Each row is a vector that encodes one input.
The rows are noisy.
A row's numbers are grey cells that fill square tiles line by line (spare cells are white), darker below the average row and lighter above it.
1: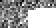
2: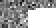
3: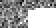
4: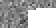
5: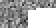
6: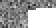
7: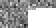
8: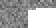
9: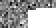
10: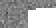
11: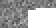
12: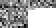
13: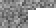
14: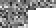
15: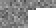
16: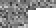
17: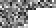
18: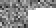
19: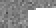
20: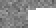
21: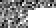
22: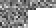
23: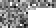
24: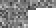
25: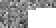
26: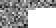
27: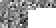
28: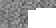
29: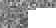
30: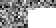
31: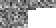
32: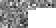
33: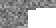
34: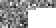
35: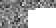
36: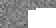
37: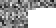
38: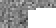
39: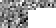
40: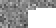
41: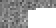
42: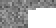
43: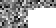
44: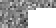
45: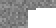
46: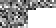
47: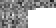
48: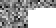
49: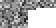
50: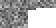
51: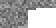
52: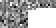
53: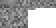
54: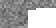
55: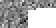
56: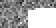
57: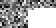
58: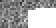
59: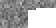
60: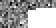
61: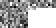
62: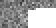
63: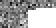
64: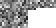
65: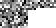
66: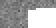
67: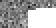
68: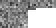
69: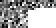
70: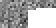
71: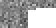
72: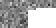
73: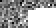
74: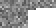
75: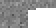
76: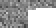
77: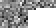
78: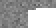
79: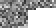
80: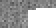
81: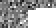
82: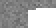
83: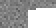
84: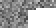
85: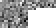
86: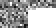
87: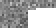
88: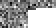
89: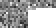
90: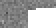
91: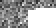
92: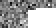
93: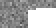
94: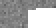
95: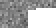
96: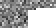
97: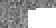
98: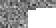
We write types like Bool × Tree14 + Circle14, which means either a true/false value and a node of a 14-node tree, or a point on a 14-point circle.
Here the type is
Circle15 + Unit.
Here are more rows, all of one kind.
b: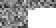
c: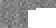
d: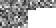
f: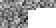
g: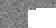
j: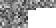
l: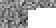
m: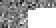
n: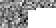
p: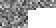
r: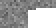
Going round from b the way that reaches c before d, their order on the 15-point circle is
b, c, r, f, j, d, p, g, n, m, l.
